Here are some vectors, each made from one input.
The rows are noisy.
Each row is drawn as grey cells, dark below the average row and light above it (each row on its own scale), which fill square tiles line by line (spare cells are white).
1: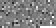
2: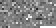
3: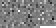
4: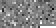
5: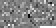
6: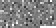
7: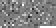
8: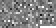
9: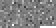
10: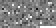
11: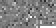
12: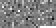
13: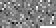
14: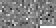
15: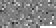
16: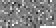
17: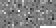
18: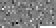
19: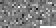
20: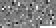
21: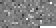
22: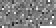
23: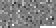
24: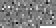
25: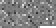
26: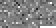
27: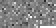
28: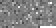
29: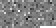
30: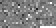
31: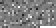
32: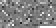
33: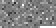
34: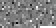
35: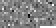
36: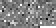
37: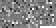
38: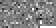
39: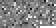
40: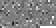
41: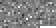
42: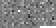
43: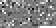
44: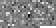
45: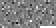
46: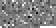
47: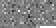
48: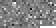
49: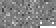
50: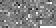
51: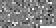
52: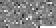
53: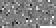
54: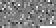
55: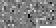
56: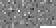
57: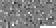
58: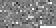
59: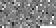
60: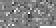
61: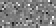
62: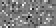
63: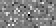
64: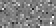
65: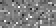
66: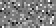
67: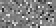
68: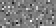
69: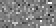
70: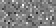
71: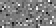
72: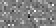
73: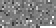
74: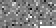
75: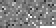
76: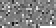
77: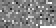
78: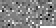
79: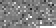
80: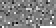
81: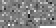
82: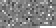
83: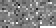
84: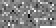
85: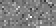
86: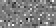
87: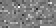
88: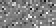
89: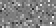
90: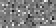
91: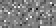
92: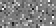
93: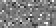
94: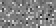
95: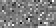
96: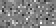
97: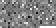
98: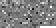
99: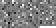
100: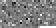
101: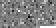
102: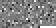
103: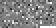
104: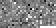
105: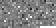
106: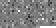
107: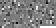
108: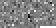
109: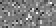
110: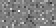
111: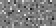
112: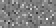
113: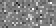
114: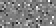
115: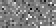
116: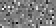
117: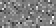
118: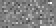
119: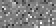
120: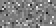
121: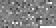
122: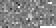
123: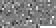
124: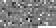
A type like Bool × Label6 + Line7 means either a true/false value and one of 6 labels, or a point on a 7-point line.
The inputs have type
Line7 + Line8 + Line9.
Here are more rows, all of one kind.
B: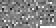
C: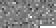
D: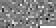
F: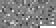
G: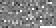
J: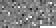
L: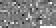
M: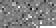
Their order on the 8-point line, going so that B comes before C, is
F, D, B, G, L, J, M, C.
